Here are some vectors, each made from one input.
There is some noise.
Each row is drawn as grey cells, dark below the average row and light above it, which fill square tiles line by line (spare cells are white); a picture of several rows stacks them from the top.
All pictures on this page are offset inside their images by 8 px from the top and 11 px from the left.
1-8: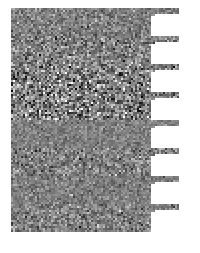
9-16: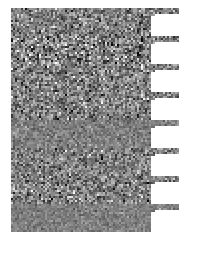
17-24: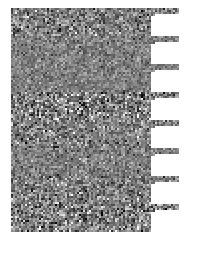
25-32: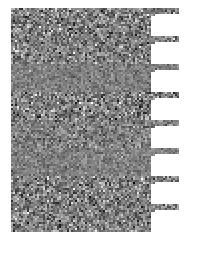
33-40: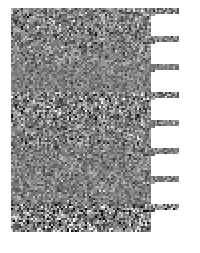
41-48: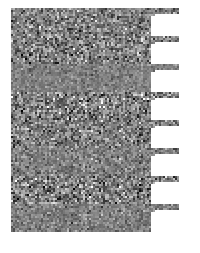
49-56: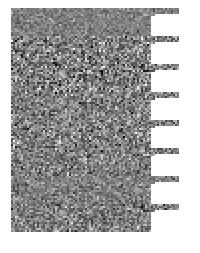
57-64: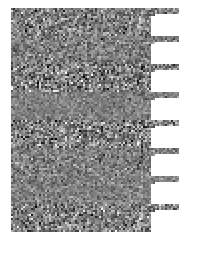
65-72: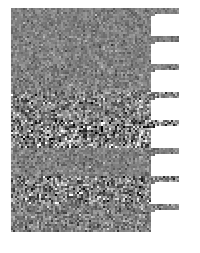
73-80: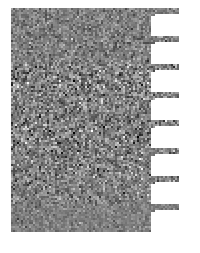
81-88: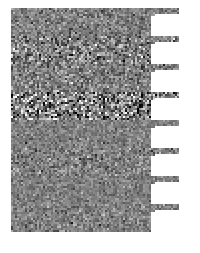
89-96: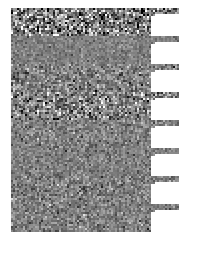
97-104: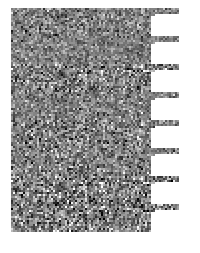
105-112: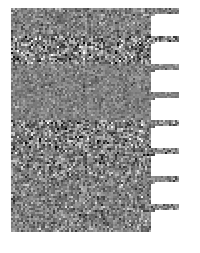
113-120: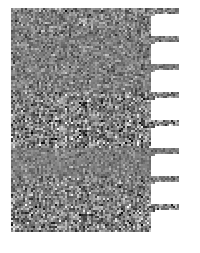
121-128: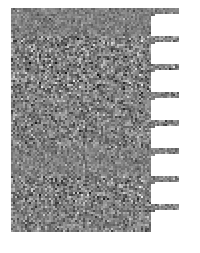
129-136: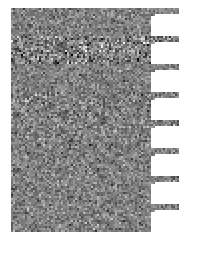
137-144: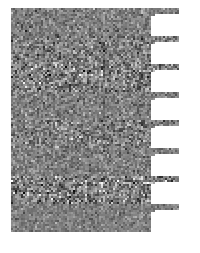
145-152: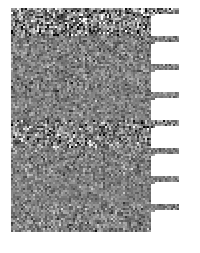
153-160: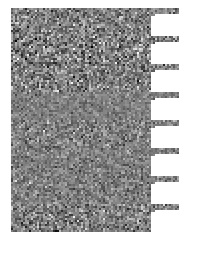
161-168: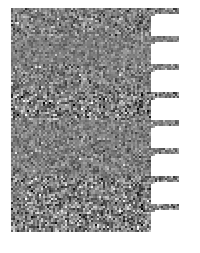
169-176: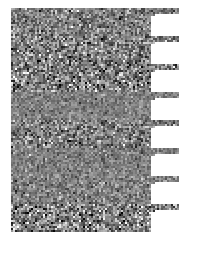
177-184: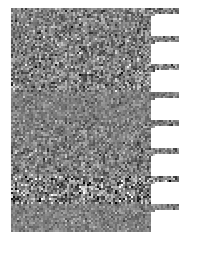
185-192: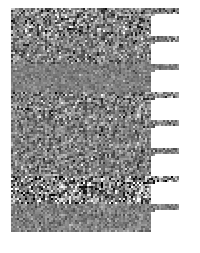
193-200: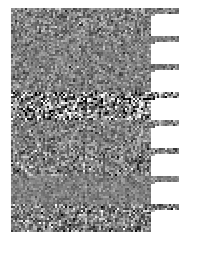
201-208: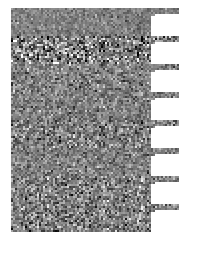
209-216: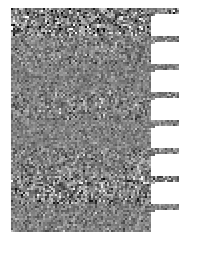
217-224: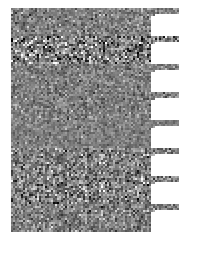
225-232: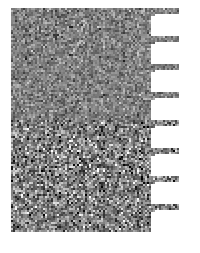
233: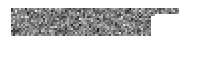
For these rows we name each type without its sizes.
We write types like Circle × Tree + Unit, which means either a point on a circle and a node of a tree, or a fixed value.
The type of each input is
(Bool × Bool × Bool × Bool + Line × Line) × Line × (Tree + Unit).
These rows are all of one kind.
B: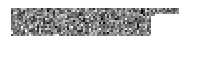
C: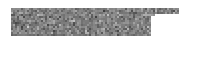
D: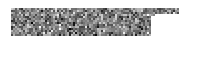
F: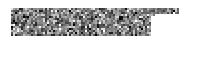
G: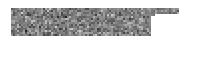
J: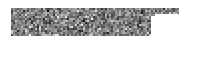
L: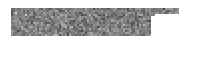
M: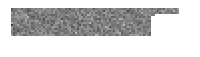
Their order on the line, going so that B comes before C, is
F, G, B, C, J, M, D, L.
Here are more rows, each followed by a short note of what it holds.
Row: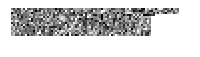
a point on a line, a node of a tree and four true/false values
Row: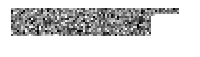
a point on each of three lines
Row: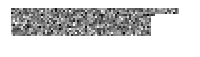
a point on each of three lines and a node of a tree
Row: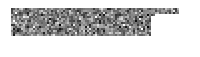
a point on a line and four true/false values
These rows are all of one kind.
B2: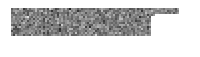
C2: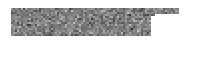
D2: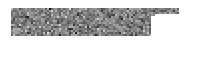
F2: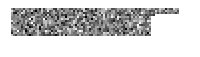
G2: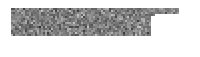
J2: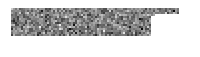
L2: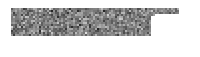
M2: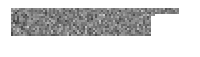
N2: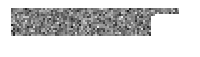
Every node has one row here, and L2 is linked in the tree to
G2.
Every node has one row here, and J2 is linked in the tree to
F2.
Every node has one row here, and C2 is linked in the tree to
F2.
